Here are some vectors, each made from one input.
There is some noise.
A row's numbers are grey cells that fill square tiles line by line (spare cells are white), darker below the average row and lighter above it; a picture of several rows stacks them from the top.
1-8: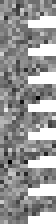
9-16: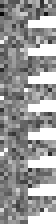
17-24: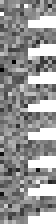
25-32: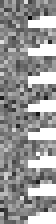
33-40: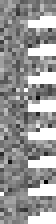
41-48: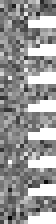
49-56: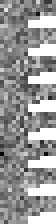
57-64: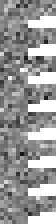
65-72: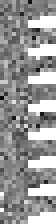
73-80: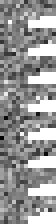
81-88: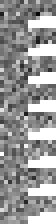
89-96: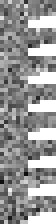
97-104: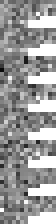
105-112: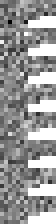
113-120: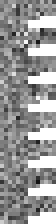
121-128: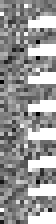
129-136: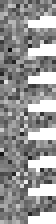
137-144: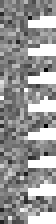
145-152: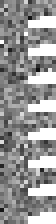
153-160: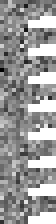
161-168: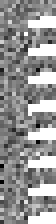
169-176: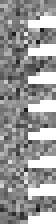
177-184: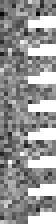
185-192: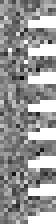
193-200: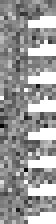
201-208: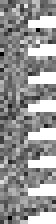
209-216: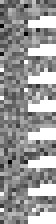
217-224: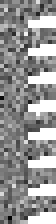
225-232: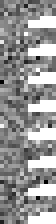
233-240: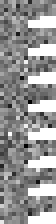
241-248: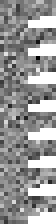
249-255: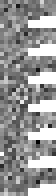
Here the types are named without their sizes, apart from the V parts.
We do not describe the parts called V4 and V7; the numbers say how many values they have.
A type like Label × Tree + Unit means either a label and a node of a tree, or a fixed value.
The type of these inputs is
(Bool × Bool × Bool + (Circle + V7) × V4) × Line.
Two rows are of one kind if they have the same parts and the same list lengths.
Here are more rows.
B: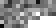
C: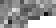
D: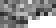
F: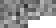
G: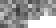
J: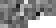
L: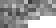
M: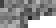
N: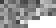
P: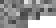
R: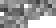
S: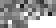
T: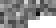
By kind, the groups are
B, D, R, S
C, G, J, L, M, P
F, N, T

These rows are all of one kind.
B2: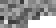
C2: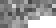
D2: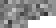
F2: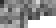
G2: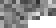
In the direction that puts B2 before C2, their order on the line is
B2, F2, D2, C2, G2.
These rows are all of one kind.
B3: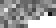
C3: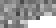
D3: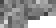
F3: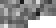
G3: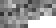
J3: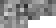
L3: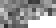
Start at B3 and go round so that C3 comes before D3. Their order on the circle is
B3, L3, C3, D3, J3, F3, G3.
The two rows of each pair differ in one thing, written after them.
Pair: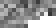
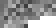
the place on the line
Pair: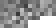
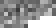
the value of V4
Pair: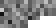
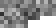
the value of V4
